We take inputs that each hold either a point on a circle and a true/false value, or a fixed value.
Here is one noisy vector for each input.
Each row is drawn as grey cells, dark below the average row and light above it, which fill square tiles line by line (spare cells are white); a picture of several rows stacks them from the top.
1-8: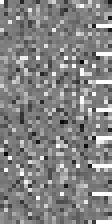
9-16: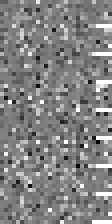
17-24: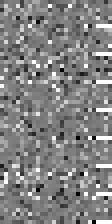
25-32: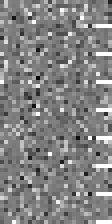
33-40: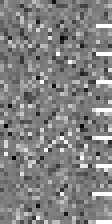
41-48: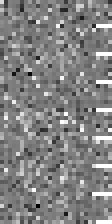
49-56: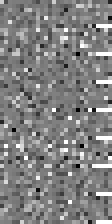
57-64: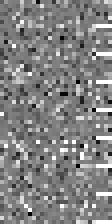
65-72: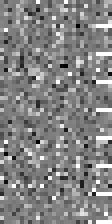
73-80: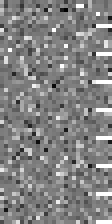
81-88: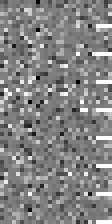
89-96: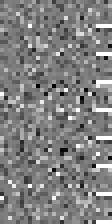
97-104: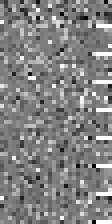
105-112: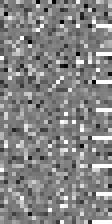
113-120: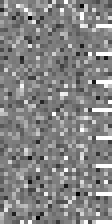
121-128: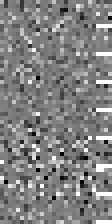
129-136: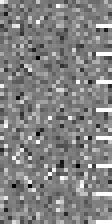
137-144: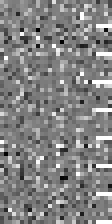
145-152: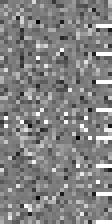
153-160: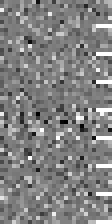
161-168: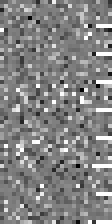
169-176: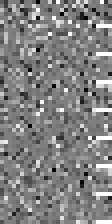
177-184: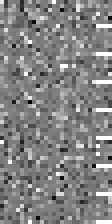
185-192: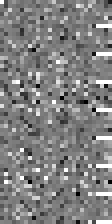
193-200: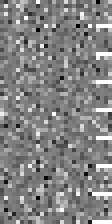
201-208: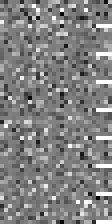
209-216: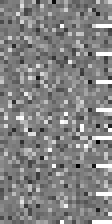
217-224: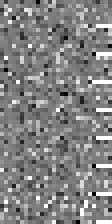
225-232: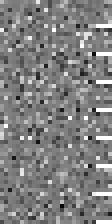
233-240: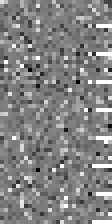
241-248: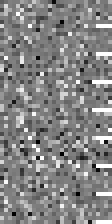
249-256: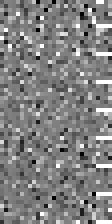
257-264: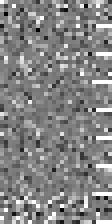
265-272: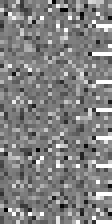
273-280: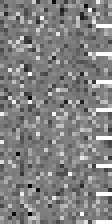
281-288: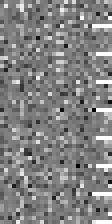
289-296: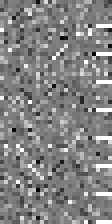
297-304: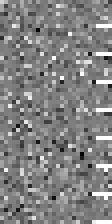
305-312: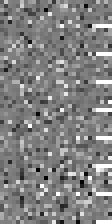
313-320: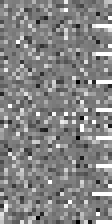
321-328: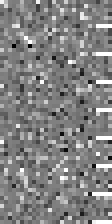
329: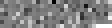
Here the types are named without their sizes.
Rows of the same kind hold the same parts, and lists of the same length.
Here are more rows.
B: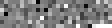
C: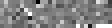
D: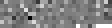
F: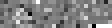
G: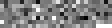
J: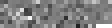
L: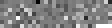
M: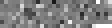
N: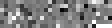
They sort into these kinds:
B, C, D, F, J, L, M, N
G

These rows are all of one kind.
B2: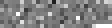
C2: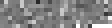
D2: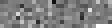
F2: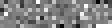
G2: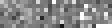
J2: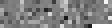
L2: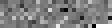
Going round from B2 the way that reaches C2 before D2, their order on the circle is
B2, J2, C2, G2, F2, L2, D2.
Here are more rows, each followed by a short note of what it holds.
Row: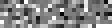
a fixed value
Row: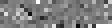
a point on a circle and a true/false value
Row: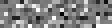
a fixed value
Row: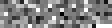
a fixed value
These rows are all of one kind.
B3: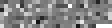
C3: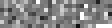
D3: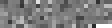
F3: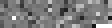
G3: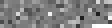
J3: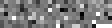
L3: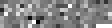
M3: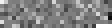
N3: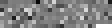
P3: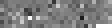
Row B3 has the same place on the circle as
D3, F3, J3 and L3.
